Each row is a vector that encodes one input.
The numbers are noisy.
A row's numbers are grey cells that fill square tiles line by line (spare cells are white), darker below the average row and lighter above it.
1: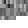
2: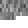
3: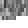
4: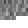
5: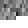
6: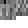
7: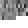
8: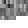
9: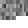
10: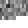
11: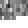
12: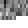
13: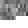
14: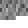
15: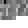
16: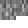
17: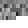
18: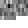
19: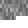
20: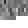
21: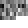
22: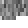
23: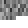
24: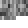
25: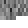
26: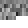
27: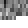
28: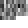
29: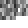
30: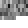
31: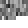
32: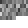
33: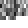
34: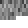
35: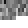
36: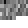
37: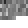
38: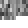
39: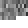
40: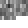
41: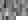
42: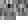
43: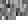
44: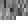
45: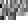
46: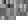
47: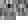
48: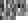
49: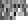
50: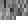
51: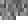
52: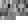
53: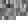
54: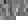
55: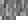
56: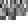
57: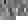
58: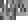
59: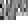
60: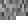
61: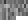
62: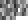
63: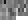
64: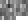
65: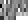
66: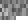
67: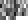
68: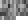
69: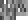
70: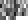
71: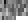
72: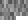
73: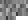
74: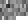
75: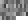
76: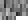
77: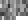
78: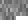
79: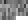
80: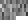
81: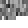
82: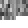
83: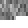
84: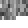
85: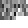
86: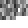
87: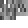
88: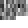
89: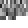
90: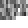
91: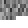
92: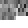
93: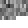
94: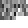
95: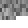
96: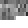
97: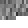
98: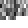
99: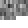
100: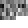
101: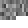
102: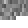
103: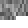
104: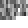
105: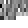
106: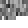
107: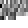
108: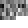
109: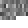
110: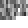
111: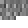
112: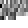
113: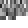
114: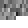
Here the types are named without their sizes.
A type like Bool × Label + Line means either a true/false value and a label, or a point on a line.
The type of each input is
(Bool × Bool × Bool + Unit) × Line × Line + Circle.
